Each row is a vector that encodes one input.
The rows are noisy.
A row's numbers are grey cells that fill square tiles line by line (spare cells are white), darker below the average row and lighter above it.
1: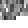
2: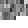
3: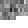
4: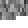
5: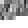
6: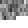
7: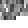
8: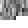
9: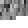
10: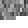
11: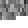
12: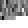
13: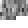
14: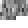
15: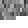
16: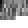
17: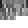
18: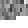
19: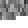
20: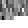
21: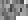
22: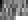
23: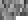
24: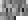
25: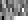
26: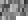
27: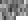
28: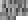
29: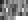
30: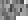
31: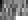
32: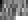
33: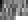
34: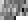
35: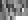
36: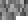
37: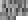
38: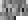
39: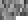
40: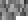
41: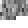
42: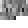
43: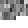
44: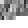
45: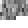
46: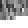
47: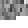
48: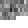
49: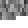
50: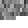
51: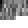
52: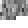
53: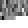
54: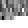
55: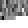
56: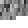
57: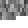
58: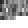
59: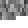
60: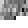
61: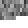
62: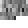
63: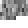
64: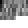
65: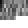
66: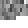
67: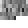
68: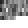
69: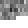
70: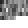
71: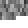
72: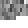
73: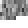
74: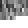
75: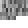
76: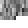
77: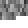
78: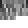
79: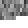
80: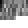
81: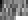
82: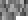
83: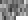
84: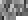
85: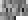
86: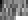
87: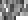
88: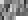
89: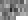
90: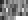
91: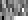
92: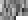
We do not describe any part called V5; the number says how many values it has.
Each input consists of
a true/false value, together with either a point on a 6-point circle, or a value of V5.
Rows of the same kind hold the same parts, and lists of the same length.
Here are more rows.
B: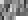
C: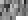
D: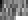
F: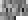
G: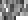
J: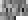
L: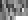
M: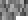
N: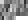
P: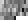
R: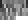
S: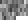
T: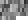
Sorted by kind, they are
B, C, D, L, M, N, R, T
F, G, J, P, S

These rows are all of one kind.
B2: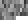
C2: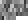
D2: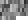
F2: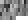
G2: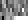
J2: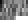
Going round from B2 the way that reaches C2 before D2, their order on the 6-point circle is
B2, C2, G2, F2, D2, J2.
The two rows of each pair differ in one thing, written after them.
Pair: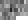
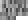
the true/false value
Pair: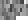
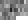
the value of V5
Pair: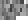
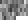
the value of V5
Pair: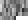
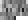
the value of V5
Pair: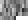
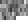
the true/false value
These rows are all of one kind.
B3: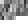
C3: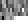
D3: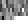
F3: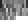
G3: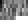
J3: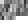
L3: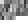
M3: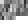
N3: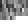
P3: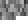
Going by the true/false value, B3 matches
J3, L3, M3 and P3.
